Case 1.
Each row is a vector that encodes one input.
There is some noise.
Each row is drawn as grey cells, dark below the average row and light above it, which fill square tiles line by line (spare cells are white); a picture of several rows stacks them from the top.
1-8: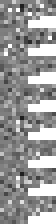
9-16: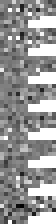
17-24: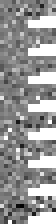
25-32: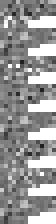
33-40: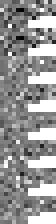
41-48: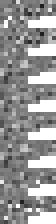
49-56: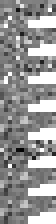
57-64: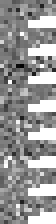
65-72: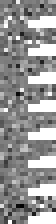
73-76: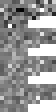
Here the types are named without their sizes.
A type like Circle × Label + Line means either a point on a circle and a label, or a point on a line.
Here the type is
List(Line).
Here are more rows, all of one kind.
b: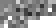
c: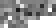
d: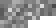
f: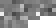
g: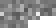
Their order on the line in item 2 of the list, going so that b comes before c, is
f, g, d, b, c.
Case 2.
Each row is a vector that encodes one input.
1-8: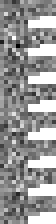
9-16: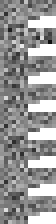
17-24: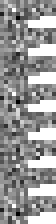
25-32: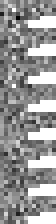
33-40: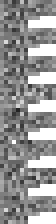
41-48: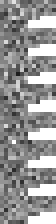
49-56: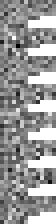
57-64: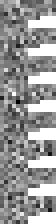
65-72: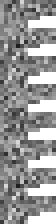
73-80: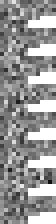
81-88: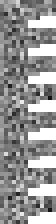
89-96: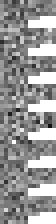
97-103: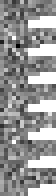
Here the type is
Line4 + Line11.
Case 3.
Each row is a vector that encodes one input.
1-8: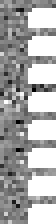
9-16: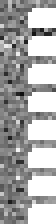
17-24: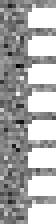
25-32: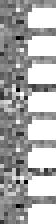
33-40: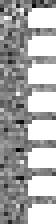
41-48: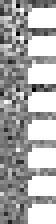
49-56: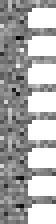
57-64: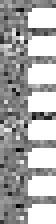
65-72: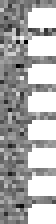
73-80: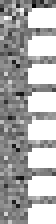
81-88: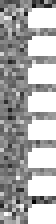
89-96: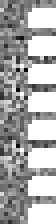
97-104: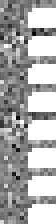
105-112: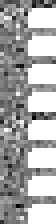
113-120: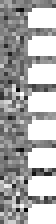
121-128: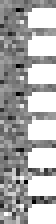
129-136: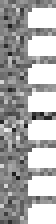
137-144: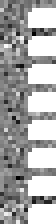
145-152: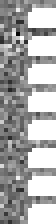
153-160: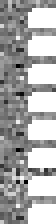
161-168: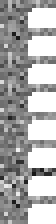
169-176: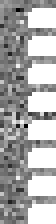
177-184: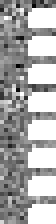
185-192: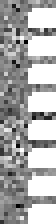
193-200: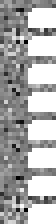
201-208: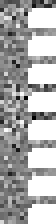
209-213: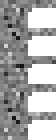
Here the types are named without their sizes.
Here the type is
Bool × Bool × Bool + Line.
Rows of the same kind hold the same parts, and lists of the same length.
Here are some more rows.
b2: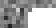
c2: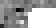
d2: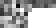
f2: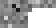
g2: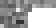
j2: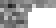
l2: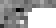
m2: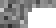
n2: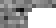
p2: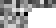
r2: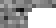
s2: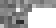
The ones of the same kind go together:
b2, c2, f2, g2, j2, l2, m2, n2, r2, s2
d2, p2

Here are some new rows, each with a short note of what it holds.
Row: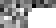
a point on a line
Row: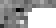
three true/false values
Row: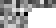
a point on a line
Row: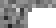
three true/false values
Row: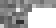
three true/false values
